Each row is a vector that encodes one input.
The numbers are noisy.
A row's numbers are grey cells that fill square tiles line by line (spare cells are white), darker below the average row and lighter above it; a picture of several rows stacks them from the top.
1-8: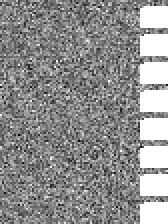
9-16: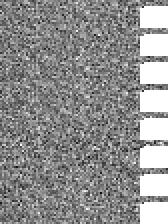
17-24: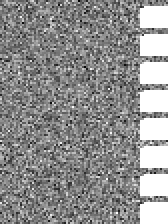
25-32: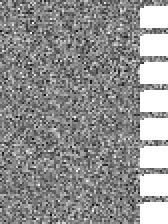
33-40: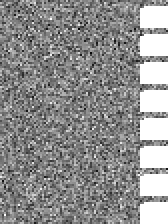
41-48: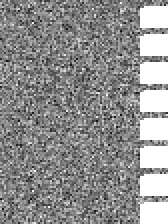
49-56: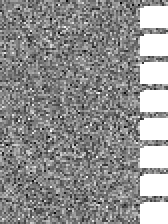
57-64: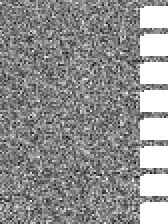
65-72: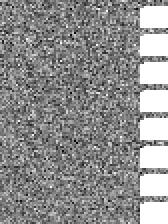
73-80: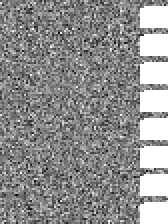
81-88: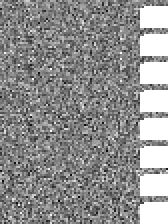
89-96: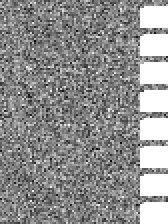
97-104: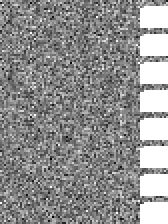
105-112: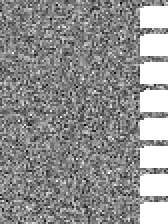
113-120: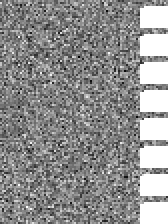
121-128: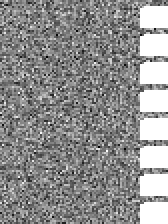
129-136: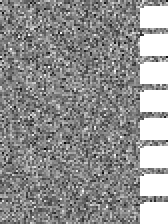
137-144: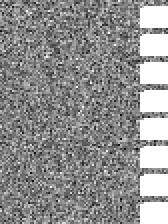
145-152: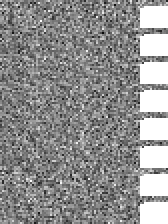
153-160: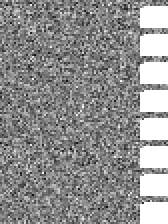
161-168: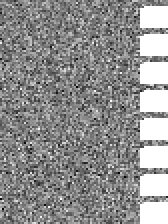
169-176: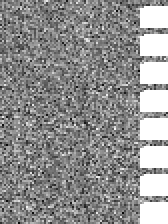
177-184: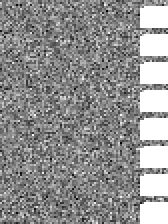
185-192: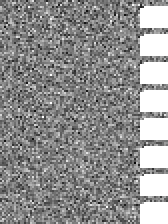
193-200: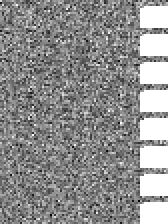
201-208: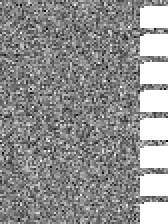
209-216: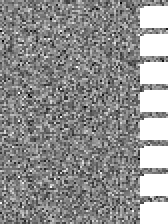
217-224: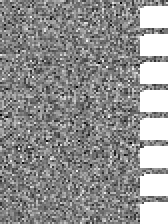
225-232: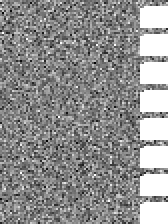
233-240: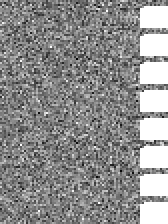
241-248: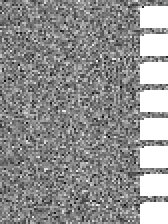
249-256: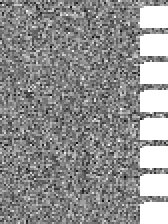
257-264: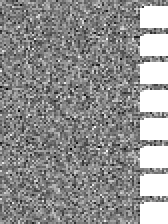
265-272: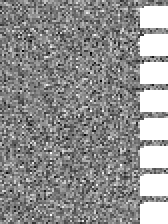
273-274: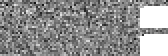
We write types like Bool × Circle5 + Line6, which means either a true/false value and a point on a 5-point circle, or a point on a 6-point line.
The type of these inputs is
Circle16.
